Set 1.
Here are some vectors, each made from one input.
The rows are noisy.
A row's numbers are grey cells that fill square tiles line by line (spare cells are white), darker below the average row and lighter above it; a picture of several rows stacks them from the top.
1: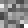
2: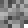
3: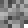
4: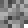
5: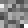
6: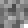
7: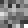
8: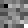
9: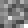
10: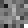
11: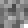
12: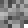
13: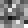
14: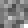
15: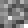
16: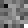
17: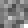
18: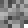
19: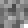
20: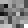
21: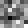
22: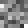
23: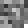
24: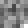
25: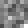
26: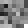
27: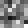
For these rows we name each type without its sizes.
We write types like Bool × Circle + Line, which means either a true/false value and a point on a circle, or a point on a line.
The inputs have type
Line.
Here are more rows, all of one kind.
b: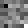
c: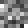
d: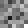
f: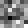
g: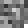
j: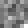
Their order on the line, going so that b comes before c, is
f, d, b, g, j, c.
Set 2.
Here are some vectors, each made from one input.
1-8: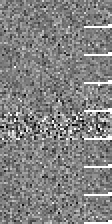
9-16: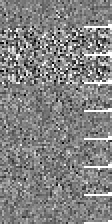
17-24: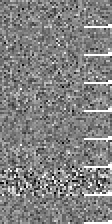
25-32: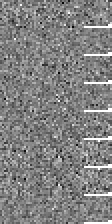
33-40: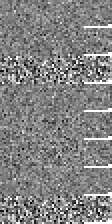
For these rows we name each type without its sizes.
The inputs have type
Tree + Unit.
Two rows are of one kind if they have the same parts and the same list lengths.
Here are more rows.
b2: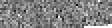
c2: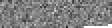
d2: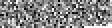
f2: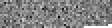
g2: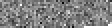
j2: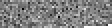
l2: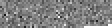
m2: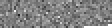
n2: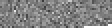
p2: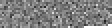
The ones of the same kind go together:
b2, c2, f2, g2, j2, l2, m2, n2, p2
d2

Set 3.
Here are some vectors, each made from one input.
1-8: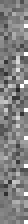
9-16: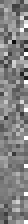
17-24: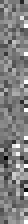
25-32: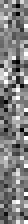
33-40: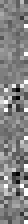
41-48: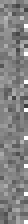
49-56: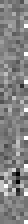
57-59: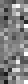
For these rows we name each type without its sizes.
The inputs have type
Line.
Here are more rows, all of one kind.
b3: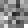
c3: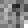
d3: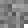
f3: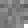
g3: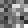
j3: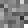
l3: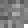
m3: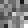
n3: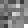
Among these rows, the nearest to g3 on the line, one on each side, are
f3 and m3.
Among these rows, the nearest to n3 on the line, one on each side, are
l3 and m3.
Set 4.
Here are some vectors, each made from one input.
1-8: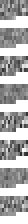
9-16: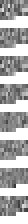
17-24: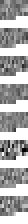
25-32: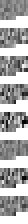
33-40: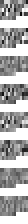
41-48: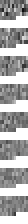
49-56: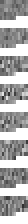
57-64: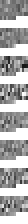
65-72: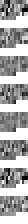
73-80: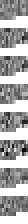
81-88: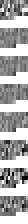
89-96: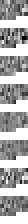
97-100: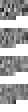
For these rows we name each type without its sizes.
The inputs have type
Bool × Bool × Bool.
